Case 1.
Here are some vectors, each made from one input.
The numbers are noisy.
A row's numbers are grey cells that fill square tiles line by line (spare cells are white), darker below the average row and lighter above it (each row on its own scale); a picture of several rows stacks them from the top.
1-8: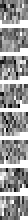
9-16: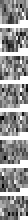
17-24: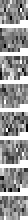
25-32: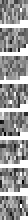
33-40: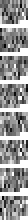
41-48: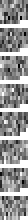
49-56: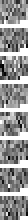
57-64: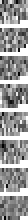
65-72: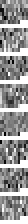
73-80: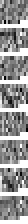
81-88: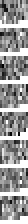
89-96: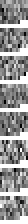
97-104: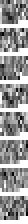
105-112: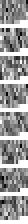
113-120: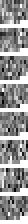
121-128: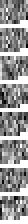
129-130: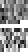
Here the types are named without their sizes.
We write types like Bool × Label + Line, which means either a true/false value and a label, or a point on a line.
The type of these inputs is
Bool × Bool × Bool × Bool + Line.
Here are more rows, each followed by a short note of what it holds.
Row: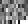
a point on a line
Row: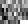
a point on a line
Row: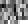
four true/false values
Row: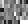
a point on a line
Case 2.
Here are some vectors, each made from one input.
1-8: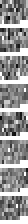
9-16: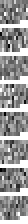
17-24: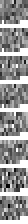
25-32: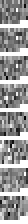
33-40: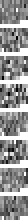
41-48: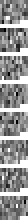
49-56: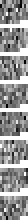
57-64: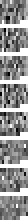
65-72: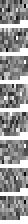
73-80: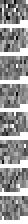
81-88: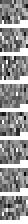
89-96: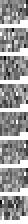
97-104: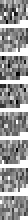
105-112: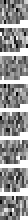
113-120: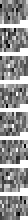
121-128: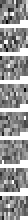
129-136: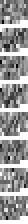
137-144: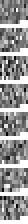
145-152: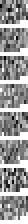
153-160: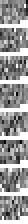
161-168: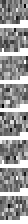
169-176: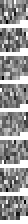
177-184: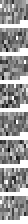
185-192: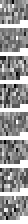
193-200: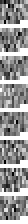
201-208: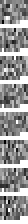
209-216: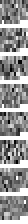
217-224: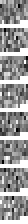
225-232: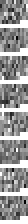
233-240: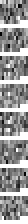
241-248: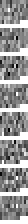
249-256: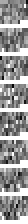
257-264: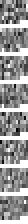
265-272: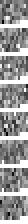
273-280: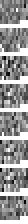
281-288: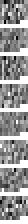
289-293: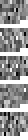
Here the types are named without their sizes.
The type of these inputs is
Bool × Bool × Bool × Bool + Line.
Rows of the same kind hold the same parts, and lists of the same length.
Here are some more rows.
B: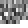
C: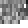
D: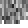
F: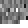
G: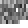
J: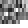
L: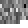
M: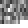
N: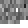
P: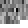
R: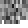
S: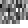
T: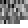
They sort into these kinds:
B, D, F, G, J, L, N, P, R, S, T
C, M

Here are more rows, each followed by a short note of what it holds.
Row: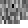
four true/false values
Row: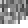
a point on a line
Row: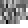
four true/false values
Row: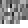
a point on a line
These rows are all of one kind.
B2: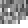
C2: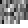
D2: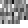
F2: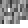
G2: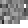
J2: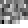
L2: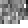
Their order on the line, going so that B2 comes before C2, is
B2, L2, G2, J2, C2, F2, D2.
